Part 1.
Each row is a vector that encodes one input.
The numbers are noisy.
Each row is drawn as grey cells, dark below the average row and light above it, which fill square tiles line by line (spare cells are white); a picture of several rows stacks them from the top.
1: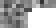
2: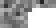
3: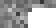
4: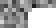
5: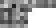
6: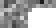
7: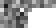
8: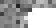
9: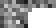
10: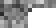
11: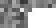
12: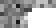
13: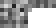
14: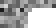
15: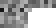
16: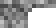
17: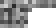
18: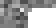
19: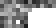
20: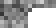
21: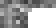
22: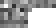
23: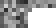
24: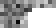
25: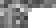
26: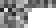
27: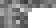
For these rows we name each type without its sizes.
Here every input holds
a point on a line.
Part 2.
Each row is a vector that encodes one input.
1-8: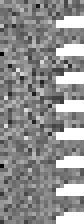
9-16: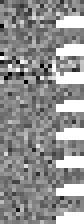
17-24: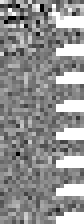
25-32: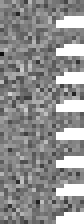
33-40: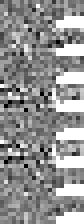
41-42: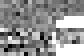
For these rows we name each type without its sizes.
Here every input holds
either a fixed value, or a node of a tree.
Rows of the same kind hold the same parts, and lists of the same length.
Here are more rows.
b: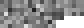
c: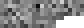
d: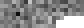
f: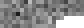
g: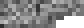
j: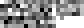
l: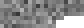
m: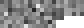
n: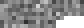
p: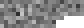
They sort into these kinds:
b, c, d, f, g, l, m, n, p
j

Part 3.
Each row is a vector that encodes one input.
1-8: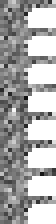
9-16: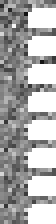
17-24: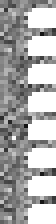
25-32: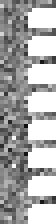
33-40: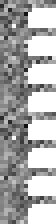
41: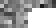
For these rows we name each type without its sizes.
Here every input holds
a point on a line.
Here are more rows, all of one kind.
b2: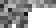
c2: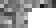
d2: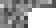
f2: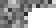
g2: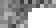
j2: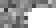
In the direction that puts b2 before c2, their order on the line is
b2, f2, g2, j2, d2, c2.
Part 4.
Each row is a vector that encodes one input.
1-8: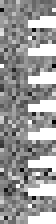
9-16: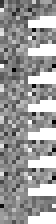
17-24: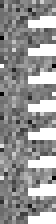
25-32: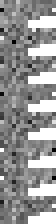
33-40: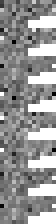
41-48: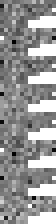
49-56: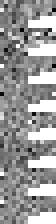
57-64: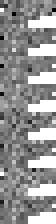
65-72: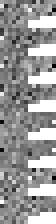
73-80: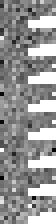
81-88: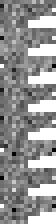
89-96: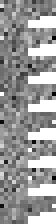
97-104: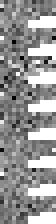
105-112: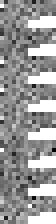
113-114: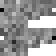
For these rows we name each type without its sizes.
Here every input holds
either a point on a circle, or a fixed value.
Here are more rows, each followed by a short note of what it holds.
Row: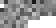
a point on a circle
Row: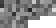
a point on a circle
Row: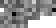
a point on a circle
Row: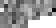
a point on a circle
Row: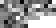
a fixed value
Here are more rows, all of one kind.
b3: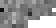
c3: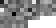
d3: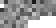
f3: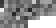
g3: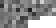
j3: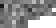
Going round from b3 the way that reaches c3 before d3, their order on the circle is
b3, j3, g3, f3, c3, d3.
